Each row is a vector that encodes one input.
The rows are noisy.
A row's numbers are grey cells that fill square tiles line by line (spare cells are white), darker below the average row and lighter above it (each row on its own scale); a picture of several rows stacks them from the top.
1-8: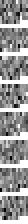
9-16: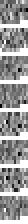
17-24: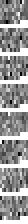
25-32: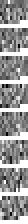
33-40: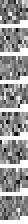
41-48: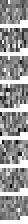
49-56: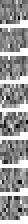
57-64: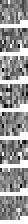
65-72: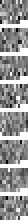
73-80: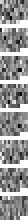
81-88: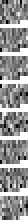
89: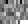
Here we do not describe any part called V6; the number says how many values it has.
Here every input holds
a point on a 5-point line and a value of V6, together with either a fixed value, or four true/false values.
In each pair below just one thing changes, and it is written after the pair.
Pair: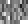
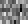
the value of V6
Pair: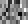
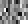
the place on the 5-point line
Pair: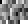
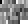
one of the four true/false values
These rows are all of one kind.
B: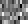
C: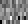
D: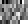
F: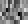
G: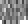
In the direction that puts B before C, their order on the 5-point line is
B, G, C, D, F.
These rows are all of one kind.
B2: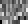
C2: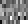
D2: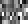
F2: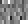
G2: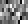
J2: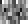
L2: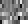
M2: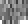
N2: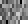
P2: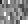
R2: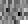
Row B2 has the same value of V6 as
C2, D2 and L2.
